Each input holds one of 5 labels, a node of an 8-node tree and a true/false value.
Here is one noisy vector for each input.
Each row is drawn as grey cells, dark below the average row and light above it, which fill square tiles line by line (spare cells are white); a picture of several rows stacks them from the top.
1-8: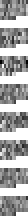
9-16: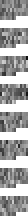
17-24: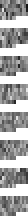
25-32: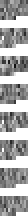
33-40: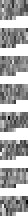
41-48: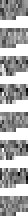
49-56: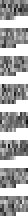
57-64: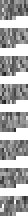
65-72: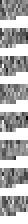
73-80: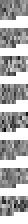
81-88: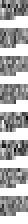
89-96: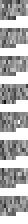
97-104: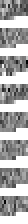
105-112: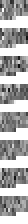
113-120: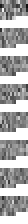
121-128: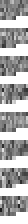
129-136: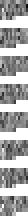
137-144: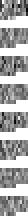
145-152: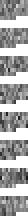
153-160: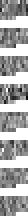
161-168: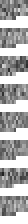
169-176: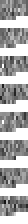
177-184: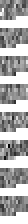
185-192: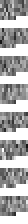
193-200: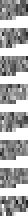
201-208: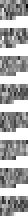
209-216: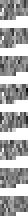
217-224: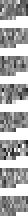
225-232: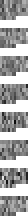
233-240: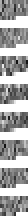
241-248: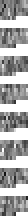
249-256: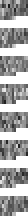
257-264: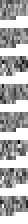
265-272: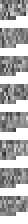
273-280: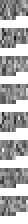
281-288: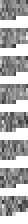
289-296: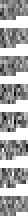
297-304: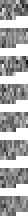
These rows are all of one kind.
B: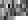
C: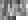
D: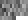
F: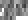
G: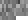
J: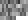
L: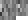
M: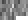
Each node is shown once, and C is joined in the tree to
D.
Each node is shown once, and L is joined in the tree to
B, G and M.
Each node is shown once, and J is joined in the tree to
G.
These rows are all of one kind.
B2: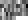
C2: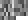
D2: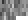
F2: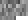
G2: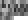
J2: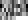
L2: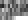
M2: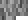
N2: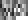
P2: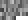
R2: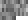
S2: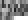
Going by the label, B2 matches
D2, J2 and N2.
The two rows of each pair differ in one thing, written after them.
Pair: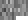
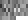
the node of the tree
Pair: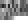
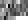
the node of the tree
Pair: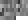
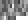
the label
